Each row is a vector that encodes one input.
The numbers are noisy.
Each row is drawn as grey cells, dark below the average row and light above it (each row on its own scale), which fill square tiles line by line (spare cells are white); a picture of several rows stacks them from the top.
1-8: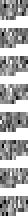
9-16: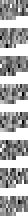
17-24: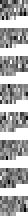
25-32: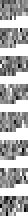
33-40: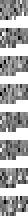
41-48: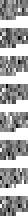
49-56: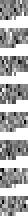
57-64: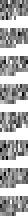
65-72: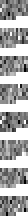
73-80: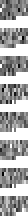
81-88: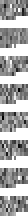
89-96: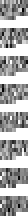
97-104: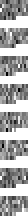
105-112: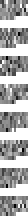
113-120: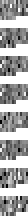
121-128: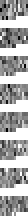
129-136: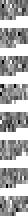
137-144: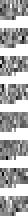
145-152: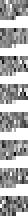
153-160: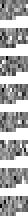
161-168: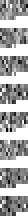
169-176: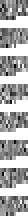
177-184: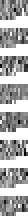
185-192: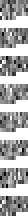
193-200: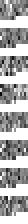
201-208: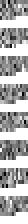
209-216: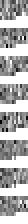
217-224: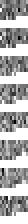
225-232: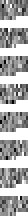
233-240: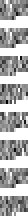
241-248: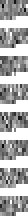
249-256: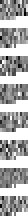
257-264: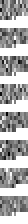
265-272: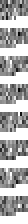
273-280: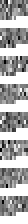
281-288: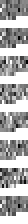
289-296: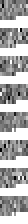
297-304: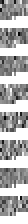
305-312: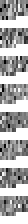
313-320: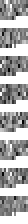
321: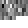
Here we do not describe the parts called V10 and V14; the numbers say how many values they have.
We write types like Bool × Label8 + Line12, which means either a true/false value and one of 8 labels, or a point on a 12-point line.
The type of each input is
(Bool × Bool × Bool × Bool + Unit) × V14 + Line7 × V10.
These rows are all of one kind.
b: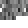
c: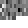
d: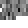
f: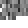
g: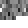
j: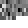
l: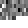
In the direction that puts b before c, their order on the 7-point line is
b, g, d, j, c, l, f.
